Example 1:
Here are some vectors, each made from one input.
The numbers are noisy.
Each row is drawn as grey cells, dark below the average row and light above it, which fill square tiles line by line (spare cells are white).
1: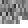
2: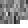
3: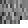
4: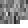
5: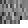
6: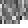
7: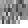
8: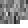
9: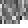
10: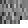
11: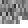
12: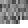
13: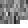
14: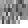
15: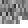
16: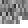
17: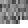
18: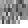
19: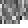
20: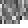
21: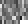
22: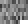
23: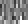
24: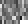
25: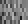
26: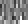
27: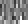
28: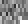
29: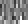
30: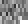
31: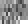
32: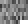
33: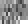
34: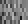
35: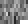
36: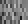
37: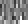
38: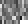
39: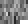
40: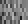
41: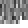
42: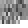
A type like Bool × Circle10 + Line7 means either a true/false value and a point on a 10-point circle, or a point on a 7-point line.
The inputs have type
Line7.
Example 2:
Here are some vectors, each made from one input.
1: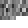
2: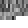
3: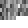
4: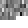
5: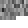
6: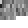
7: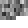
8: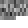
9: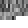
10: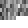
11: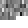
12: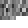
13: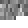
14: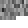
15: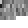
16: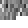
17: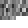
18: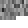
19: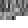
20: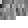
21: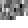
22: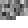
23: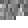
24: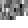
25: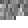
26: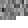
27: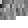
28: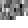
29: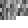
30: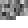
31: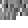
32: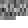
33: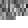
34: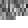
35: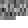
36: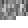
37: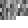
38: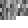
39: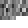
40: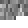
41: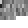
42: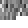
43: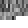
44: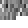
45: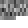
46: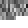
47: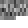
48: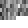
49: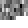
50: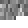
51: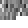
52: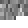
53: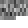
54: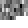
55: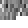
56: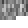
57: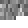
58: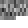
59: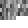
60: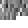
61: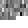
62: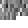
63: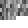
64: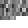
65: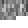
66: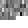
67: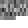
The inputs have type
Tree13.
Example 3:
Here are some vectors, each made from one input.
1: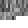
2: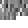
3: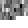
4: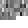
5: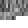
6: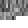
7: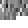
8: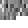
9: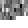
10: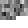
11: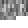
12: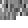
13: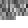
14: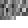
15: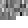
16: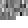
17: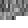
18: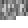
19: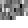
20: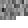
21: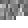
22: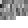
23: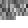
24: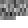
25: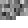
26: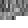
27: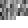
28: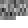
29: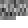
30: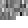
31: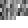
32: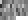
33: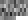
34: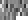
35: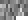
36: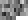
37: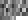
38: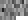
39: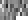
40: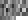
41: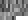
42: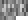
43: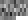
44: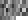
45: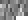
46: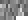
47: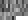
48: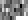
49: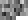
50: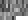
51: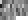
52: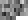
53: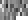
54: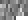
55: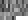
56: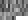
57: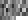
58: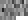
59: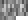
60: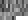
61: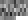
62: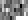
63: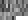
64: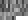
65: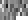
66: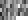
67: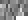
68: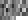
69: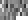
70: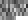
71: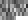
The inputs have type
Tree13.
